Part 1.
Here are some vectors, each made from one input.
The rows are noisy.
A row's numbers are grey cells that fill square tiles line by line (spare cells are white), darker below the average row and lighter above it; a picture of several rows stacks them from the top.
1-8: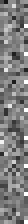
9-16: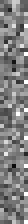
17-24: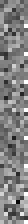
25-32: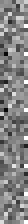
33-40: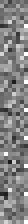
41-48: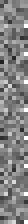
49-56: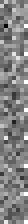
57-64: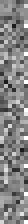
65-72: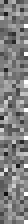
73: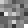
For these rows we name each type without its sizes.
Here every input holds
a list of points on a line.
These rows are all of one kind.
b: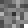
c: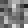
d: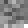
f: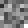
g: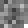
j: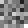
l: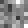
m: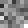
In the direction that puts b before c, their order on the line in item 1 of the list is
j, m, f, g, d, b, c, l.
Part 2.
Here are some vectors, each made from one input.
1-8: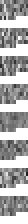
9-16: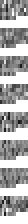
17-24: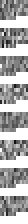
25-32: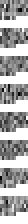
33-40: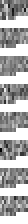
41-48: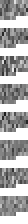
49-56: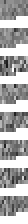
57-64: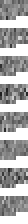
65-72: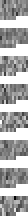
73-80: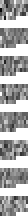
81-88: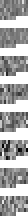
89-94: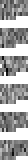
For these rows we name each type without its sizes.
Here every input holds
a list of points on a line.
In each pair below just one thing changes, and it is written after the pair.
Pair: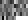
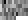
the place on the line in item 1 of the list
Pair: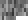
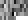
the place on the line in item 2 of the list
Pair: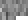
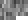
the place on the line in item 1 of the list
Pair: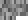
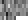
the place on the line in item 2 of the list
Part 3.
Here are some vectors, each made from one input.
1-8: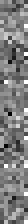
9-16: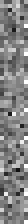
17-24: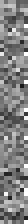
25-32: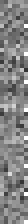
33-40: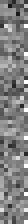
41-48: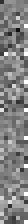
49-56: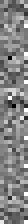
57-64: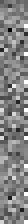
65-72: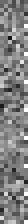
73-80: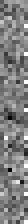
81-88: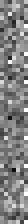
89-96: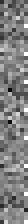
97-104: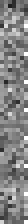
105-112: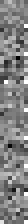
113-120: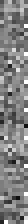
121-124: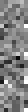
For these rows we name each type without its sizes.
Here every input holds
a label and a point on a line.
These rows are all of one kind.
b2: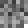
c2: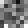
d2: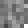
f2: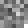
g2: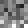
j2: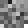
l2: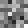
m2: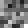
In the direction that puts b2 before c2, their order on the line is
j2, l2, f2, d2, g2, b2, m2, c2.
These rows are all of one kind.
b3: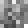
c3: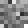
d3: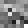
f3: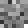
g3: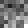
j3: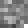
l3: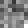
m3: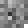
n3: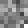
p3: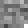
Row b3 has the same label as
c3, f3 and p3.
